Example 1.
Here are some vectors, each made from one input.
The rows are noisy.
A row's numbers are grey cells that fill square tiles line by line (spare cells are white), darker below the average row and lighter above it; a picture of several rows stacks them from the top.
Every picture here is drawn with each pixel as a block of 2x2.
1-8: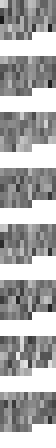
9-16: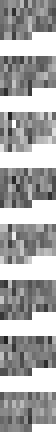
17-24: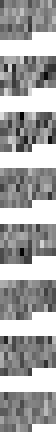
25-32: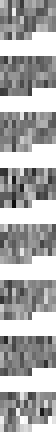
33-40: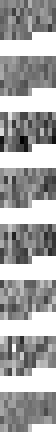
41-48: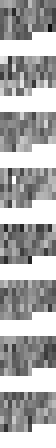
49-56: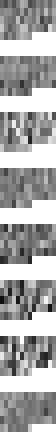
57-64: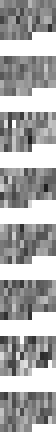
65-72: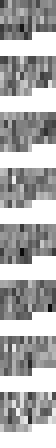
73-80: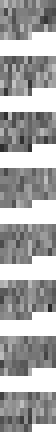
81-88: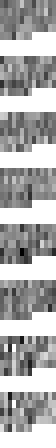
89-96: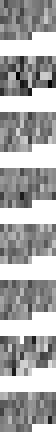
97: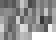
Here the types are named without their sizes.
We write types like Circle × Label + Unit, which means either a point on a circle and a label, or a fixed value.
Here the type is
Circle.
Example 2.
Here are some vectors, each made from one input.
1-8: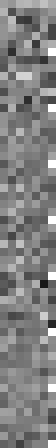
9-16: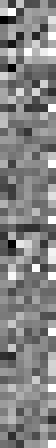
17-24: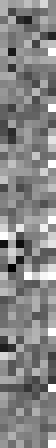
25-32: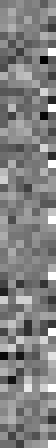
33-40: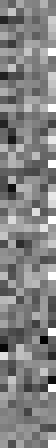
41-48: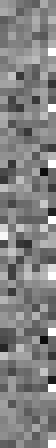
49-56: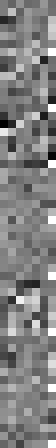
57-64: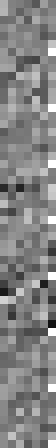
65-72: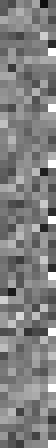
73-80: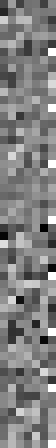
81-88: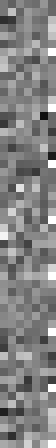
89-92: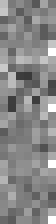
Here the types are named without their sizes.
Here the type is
Line.
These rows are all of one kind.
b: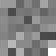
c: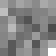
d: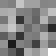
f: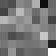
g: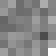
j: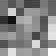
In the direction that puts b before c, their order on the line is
j, g, b, c, d, f.
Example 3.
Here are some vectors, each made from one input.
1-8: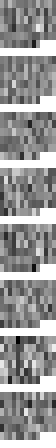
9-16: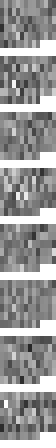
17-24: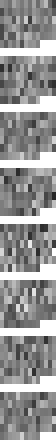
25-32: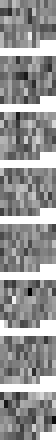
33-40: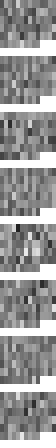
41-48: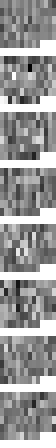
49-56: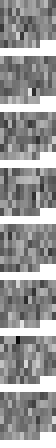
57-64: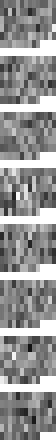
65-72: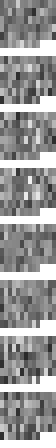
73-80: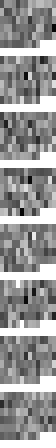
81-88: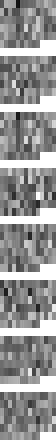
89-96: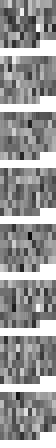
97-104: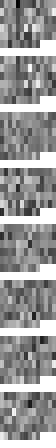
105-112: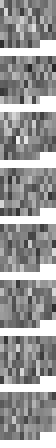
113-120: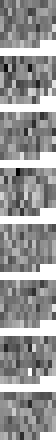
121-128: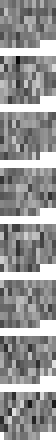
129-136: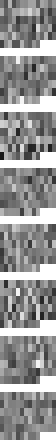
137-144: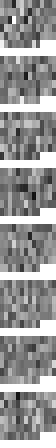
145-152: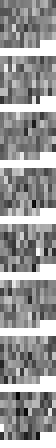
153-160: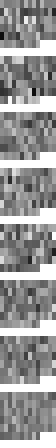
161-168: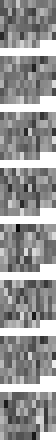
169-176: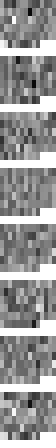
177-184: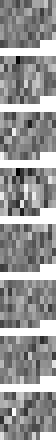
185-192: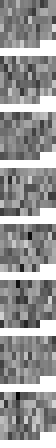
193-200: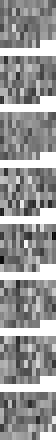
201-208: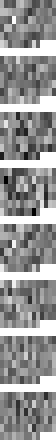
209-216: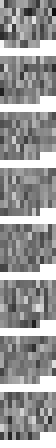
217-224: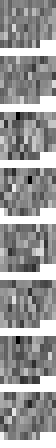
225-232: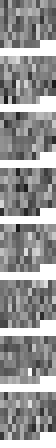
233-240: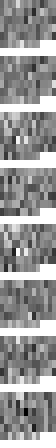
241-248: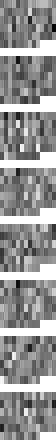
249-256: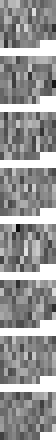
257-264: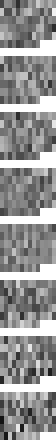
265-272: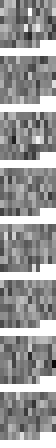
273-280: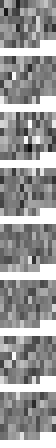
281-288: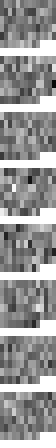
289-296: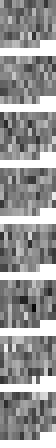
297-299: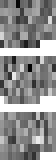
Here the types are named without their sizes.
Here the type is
Tree.
